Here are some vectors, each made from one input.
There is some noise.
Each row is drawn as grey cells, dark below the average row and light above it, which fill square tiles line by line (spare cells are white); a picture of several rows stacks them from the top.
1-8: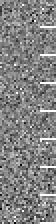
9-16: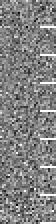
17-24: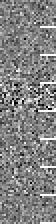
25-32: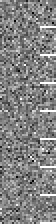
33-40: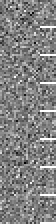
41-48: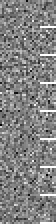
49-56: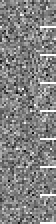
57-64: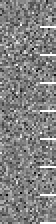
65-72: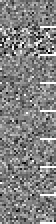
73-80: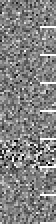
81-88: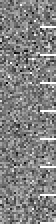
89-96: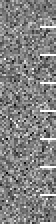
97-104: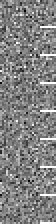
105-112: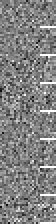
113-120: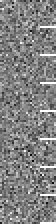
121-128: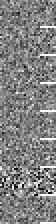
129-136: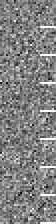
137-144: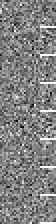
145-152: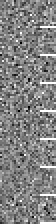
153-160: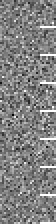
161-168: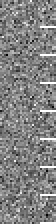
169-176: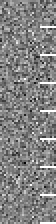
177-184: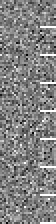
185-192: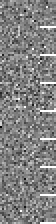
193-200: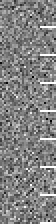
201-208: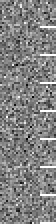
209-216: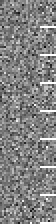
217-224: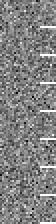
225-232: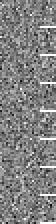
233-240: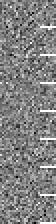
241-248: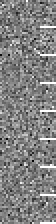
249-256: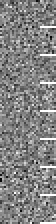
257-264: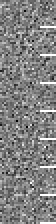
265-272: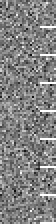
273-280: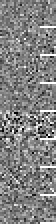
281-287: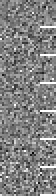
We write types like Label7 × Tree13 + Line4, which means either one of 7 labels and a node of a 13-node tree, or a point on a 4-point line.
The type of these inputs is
List2(Circle9 × Label7).
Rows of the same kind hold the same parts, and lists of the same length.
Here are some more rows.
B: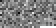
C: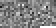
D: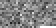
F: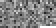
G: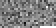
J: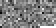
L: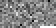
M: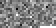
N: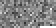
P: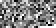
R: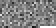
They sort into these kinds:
B, D, G, N
C, F, J, L, M, R
P

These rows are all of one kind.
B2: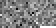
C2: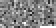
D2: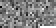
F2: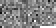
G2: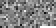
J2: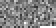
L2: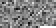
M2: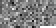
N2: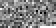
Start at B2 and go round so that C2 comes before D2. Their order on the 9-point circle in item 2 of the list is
B2, C2, N2, G2, J2, L2, M2, D2, F2.
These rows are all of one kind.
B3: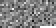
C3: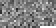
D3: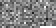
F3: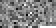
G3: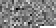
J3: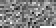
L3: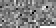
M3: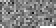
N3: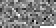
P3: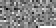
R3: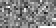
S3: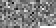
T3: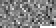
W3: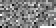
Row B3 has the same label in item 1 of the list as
G3, J3, P3 and W3.
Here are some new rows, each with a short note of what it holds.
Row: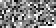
the empty list
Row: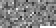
a list of one item
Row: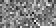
a list of two items
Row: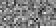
a list of one item
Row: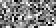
the empty list
